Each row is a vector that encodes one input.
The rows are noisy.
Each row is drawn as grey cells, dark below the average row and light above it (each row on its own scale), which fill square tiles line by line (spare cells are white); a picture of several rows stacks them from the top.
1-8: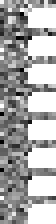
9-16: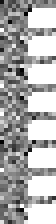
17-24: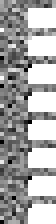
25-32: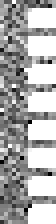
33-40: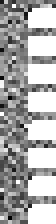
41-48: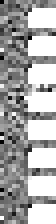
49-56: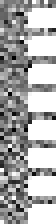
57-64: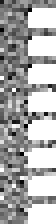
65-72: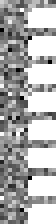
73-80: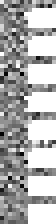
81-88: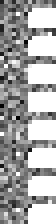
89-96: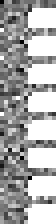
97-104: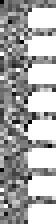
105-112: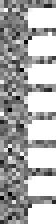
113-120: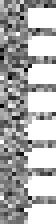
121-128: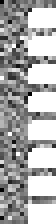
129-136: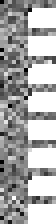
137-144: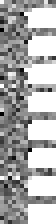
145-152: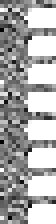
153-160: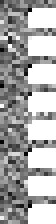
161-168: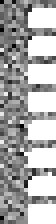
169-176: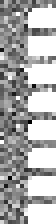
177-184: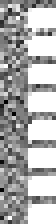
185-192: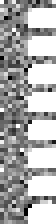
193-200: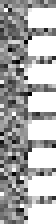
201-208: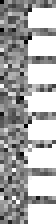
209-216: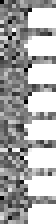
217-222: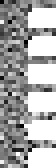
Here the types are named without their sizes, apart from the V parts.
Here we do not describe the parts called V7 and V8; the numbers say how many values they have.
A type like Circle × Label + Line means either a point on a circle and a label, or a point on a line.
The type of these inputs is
List(Label × V8) + Tree × V7.
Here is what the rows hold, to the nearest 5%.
About 40% of them hold a node of a tree and a value of V7. The rest are lists of items, each a label and a value of V8.
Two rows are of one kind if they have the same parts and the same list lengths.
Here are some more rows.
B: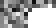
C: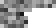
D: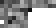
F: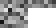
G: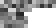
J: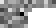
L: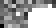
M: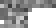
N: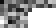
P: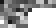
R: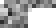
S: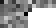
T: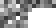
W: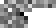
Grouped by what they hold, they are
B, D, L, N, P, S
C, G, J, W
F, R, T
M

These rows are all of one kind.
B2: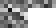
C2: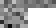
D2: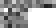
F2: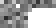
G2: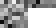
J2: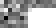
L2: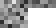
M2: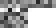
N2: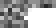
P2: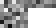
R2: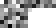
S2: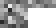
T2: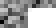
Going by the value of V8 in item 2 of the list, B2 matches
F2 and M2.
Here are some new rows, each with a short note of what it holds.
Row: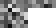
a list of two items
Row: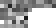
the empty list
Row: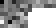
a node of a tree and a value of V7
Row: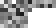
a list of one item
